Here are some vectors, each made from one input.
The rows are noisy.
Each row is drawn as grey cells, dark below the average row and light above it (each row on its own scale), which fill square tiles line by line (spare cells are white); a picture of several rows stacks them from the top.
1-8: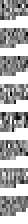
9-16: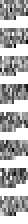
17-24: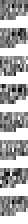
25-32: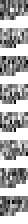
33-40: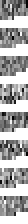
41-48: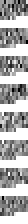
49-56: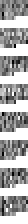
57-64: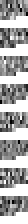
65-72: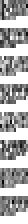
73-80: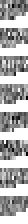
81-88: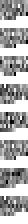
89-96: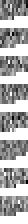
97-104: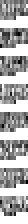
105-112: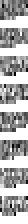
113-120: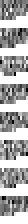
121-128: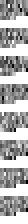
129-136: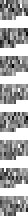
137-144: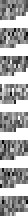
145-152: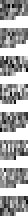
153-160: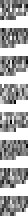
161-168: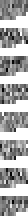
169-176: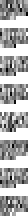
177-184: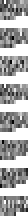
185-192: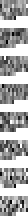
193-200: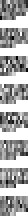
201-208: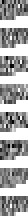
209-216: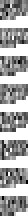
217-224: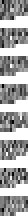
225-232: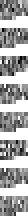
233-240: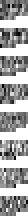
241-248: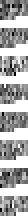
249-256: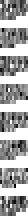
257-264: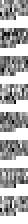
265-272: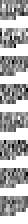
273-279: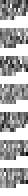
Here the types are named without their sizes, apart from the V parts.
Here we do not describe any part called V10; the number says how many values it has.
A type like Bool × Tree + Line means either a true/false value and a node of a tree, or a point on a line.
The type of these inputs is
Label × Label + Line × (Line + V10).
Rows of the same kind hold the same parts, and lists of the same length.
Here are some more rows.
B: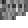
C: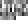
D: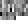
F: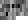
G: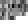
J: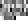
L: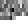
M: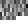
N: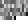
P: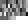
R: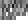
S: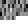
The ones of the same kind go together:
B, F, G, M, R, S
C, D, J, N
L, P

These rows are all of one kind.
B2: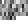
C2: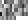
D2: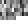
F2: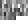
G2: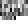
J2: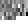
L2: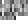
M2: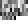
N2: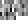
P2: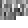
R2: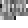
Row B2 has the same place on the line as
G2 and M2.
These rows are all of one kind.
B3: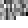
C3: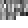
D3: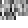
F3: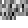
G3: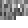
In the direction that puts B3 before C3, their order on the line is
G3, F3, D3, B3, C3.
